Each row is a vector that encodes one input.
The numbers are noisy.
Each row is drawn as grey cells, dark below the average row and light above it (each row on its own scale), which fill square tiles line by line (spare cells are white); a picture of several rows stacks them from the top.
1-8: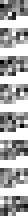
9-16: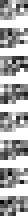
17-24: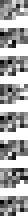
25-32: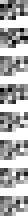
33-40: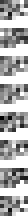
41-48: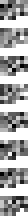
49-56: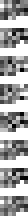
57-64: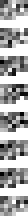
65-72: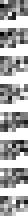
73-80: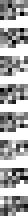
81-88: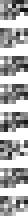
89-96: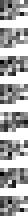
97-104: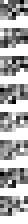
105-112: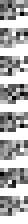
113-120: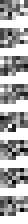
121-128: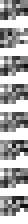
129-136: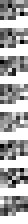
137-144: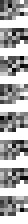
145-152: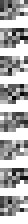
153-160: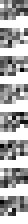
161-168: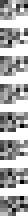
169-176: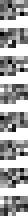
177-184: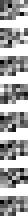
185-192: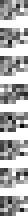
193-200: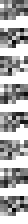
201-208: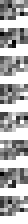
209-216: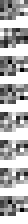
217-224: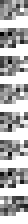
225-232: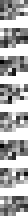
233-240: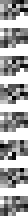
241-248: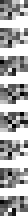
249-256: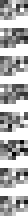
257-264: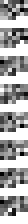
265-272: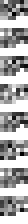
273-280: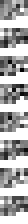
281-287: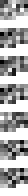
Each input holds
a point on an 11-point line.
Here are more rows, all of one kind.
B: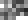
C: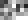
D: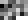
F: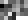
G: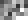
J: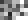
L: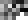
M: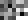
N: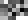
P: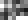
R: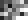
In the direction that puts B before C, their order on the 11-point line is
P, B, L, N, F, D, M, R, J, G, C.
